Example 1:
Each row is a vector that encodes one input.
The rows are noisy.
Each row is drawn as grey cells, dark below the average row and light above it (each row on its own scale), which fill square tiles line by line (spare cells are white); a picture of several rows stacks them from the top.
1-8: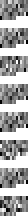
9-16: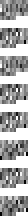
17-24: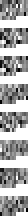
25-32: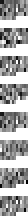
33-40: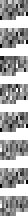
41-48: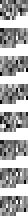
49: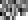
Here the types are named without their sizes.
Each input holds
a point on a circle.
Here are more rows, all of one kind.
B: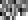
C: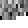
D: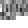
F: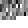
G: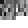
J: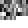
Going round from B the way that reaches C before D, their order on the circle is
B, G, F, J, C, D.
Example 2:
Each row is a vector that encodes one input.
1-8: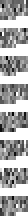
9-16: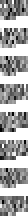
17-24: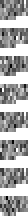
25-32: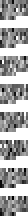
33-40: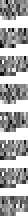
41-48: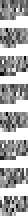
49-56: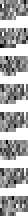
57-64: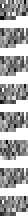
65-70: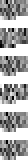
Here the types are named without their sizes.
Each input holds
a point on a circle.
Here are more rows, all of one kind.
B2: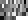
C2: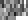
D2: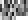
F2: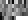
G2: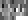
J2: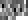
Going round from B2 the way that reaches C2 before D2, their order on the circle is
B2, F2, G2, J2, C2, D2.
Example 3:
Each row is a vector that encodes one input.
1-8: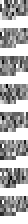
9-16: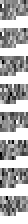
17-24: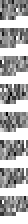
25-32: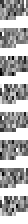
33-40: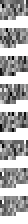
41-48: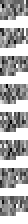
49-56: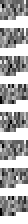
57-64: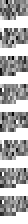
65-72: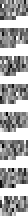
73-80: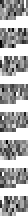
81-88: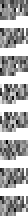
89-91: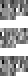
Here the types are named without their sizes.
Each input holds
a point on a circle.
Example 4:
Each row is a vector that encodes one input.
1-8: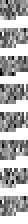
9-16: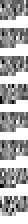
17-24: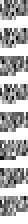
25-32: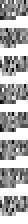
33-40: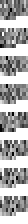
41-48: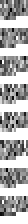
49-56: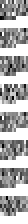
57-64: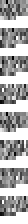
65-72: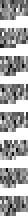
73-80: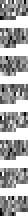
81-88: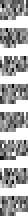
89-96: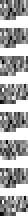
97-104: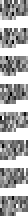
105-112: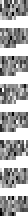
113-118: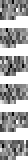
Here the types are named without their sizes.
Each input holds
a point on a circle.
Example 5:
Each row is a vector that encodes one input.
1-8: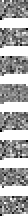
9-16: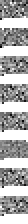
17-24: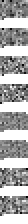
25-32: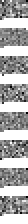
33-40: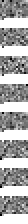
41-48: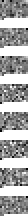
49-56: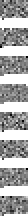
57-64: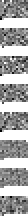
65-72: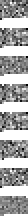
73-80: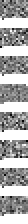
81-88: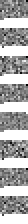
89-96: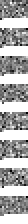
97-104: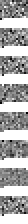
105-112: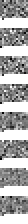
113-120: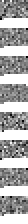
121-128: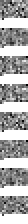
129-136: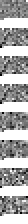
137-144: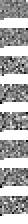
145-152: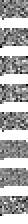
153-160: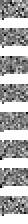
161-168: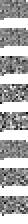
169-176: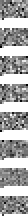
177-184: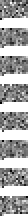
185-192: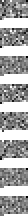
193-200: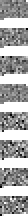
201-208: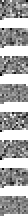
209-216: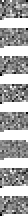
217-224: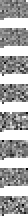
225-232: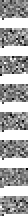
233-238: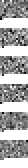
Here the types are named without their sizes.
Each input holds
either a fixed value, or three true/false values.
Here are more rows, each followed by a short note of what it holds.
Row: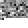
a fixed value
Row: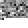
a fixed value
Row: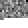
three true/false values
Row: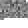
three true/false values
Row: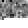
three true/false values
